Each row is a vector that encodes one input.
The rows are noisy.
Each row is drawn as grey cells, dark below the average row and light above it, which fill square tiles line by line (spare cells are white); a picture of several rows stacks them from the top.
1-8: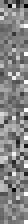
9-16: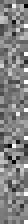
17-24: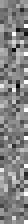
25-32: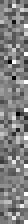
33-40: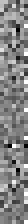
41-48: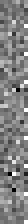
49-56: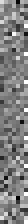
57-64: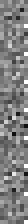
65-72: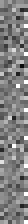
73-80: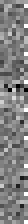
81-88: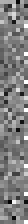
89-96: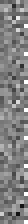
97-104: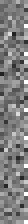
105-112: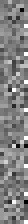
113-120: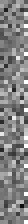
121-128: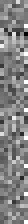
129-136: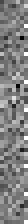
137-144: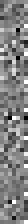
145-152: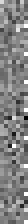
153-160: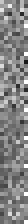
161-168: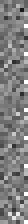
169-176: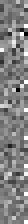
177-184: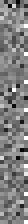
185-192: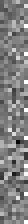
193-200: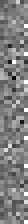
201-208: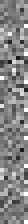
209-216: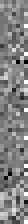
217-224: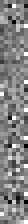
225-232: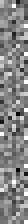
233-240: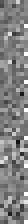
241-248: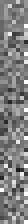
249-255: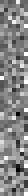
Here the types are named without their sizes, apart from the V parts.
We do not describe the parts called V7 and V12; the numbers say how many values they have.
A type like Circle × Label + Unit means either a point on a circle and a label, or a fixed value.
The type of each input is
(Bool × (Tree + Unit) + V7) × V12.
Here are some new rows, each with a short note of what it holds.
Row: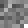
a node of a tree, a true/false value and a value of V12
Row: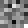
a value of V7 and a value of V12
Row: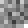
a value of V7 and a value of V12
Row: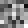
a value of V7 and a value of V12
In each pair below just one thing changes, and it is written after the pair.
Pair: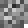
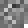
the true/false value
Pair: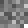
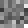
the value of V12
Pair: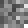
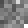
the node of the tree
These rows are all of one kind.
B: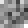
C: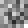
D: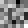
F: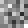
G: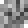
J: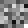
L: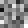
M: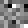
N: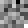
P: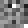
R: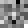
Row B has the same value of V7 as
C, F and G.
